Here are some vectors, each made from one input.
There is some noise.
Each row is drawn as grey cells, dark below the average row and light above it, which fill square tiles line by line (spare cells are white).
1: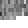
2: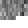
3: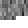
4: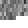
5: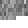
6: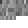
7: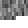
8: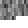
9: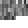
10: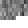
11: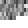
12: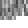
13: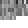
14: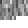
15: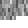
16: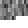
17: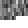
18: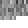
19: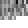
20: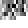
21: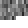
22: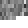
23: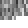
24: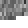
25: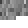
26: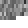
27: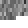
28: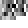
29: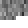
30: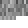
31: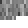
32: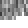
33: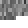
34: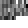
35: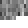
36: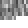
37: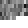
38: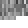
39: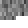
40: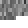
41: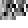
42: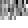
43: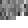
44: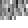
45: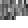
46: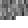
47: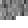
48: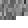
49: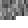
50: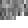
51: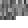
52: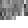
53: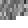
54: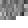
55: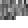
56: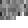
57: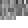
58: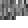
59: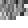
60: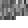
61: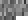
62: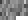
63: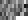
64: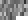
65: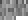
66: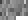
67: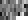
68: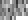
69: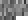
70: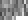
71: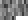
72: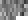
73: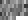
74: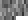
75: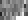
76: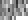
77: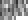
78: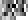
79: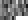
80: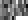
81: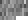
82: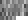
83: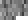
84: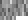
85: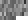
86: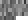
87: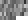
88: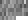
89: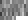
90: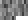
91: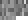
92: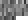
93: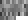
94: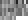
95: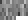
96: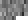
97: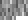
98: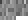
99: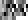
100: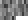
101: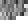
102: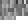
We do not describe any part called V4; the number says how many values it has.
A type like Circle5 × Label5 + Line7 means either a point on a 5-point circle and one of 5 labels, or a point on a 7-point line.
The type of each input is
List2(Bool × V4).
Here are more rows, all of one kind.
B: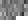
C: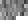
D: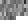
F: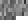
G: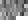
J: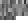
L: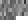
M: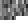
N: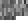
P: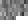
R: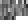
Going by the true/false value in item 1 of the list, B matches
C, G, M and P.
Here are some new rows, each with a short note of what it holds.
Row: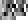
the empty list
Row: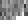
a list of two items
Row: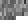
a list of one item
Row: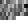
a list of two items
